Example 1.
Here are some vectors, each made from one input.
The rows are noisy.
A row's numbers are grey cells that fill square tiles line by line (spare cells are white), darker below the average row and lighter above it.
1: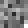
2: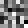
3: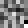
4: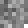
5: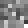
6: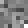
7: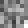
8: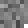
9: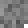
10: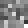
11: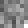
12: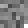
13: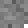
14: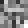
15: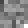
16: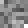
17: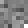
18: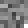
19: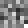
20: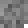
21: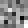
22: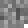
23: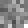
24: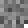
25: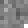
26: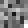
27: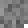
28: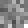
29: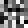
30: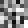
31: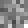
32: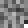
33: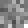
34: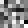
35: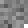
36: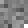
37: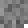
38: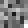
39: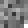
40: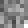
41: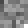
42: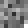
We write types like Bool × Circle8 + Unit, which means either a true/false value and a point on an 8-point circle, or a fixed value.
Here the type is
Tree9.
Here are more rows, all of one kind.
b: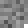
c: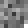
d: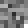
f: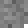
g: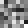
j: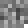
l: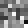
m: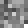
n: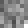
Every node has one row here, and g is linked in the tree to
b.
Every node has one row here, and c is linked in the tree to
d and f.
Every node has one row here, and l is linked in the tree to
j and n.
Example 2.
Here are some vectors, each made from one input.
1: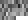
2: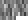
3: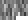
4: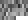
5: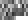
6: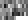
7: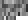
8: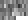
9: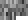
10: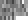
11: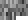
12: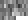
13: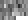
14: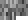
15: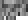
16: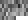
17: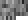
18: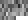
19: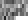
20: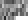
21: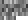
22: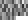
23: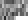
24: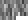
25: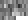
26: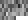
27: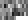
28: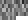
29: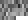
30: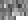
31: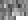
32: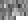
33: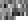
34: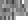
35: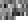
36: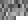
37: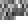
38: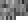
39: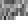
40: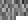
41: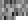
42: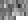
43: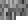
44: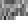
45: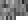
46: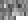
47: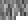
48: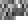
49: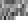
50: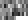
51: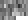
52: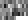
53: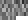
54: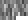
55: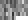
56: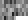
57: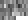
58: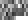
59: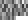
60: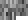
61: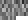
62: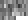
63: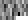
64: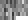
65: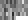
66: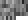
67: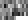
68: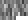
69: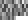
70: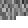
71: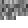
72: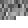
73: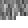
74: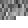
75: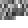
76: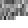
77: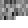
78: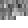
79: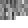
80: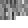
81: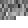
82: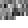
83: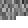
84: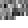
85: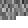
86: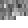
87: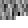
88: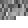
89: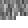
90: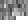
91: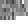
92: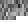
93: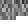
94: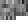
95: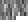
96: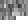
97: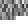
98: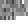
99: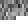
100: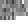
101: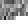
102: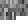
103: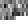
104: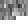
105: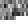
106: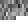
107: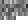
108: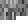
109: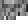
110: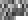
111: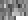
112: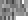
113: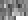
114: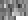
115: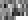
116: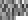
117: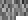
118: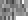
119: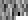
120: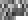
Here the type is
Bool × Bool × Bool × Bool.
